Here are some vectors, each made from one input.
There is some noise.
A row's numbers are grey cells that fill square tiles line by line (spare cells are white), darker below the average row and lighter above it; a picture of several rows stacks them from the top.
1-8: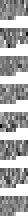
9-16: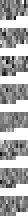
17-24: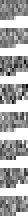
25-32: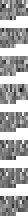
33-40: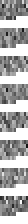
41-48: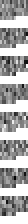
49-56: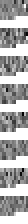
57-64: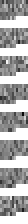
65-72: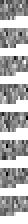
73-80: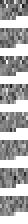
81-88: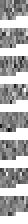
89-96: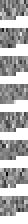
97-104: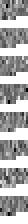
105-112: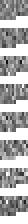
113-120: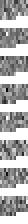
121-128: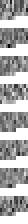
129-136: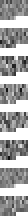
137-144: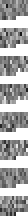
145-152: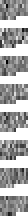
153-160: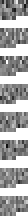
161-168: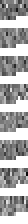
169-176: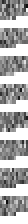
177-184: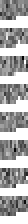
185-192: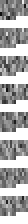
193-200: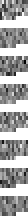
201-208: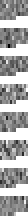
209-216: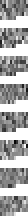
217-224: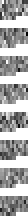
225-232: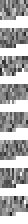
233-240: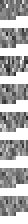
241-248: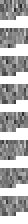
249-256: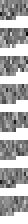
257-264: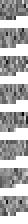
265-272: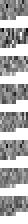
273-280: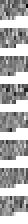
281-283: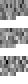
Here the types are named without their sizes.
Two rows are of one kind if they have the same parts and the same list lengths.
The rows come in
4 kinds.
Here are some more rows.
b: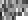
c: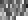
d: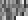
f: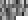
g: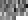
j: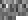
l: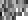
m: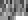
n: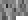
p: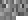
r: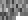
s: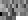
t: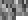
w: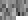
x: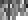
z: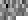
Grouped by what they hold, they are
b, l
c, d, f, j, p, w
g, n, t, z
m, r, s, x

